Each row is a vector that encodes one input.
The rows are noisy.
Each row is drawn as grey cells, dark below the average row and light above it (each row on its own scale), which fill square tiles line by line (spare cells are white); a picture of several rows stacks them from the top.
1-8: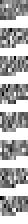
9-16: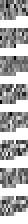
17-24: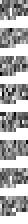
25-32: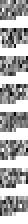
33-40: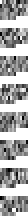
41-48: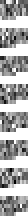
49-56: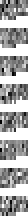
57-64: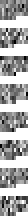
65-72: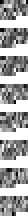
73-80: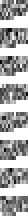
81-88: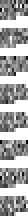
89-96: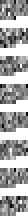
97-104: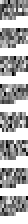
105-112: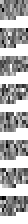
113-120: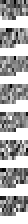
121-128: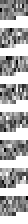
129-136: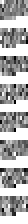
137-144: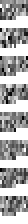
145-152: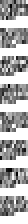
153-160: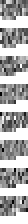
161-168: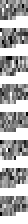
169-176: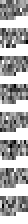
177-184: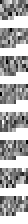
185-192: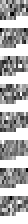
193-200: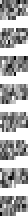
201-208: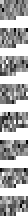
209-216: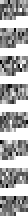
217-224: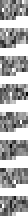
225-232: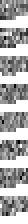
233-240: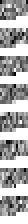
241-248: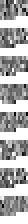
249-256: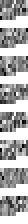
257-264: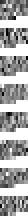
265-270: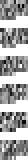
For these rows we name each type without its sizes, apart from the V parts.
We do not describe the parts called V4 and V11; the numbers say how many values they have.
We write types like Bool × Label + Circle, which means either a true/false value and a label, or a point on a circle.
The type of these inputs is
(Bool × Bool × Bool + V4) × Tree + V11.
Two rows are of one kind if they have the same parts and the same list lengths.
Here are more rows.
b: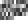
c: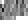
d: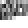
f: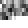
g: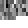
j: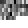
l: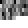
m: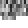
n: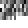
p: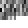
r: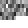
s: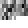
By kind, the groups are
b, c, d, g
f, j, l, m, n, p, s
r

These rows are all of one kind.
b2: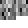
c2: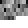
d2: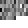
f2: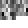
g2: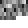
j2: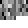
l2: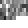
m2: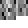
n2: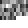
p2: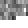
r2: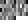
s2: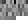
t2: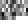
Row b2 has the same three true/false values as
d2, m2, r2 and t2.
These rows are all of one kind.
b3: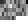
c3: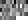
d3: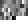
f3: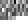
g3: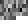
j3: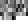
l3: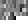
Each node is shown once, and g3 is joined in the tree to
b3 and l3.
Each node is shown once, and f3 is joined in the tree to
c3 and l3.
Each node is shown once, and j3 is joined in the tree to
d3 and l3.
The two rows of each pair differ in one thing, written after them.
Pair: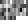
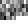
one of the three true/false values
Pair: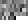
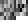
one of the three true/false values
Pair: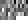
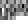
one of the three true/false values
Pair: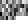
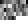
the node of the tree
